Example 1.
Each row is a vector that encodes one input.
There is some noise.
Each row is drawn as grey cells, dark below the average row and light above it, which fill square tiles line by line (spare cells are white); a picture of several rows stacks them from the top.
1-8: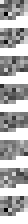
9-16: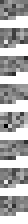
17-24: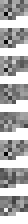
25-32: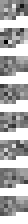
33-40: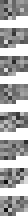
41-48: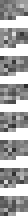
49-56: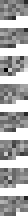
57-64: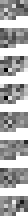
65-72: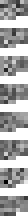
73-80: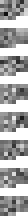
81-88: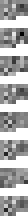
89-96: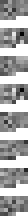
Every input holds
either one of 5 labels and one of 10 labels, or a node of a 10-node tree.
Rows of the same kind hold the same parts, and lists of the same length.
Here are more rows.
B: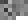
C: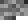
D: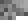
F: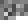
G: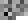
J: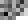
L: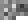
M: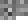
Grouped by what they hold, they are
B, C, D, F, M
G, J, L

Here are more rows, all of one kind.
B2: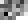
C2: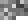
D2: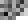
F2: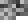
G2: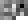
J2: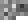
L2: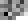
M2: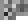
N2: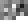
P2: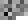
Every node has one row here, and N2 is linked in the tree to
G2 and J2.
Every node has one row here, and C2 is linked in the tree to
F2 and J2.
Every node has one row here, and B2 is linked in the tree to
L2.
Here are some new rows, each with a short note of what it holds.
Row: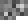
one of 5 labels and one of 10 labels
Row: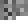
one of 5 labels and one of 10 labels
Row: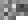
a node of a 10-node tree
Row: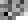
a node of a 10-node tree
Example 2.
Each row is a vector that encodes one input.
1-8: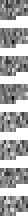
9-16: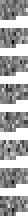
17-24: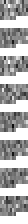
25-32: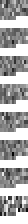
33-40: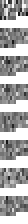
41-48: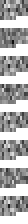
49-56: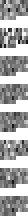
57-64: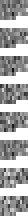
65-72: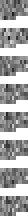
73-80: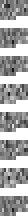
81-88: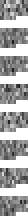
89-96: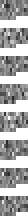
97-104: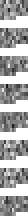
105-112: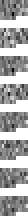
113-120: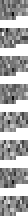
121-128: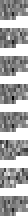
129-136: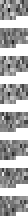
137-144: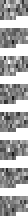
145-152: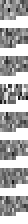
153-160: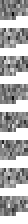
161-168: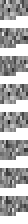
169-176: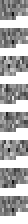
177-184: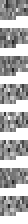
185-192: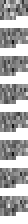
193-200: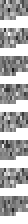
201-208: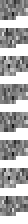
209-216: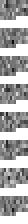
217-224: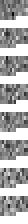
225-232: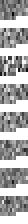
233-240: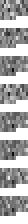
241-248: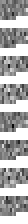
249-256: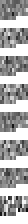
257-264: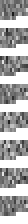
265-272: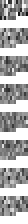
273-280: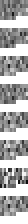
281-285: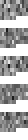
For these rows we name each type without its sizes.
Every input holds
a list of points on a line.
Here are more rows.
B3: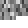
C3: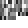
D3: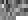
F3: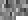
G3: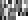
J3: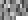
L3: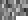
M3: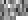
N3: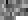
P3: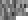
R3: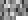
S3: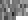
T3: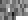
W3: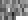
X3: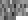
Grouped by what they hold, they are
B3, J3, M3, R3
C3, G3
D3, F3, L3, N3
P3, S3, T3, W3, X3

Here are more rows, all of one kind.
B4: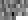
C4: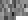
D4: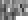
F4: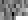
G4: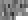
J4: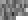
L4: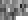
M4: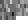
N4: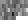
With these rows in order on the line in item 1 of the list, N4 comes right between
G4 and J4.
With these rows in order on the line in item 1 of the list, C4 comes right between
J4 and M4.
